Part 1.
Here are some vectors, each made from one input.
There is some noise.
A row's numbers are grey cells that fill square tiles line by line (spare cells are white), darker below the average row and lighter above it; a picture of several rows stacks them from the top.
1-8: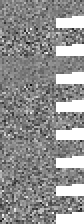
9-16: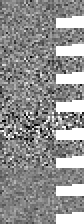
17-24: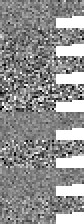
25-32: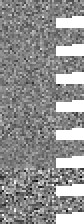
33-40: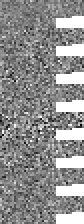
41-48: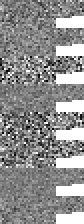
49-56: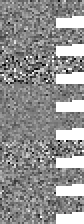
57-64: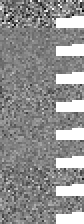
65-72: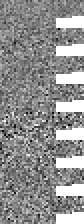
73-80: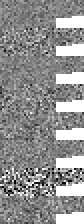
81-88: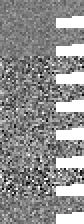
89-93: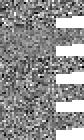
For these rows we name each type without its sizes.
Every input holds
a point on a line.
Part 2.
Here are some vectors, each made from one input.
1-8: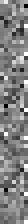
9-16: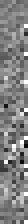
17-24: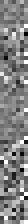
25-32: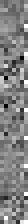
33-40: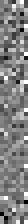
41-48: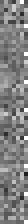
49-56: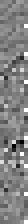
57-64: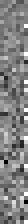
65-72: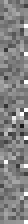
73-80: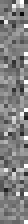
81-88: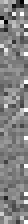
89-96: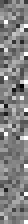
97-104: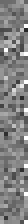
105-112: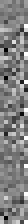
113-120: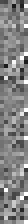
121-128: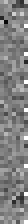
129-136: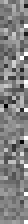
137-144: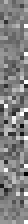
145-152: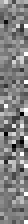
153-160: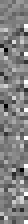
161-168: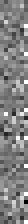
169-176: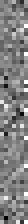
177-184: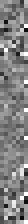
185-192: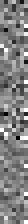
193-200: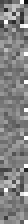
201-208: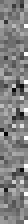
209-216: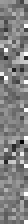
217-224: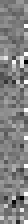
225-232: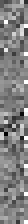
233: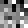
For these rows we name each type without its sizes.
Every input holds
three true/false values.
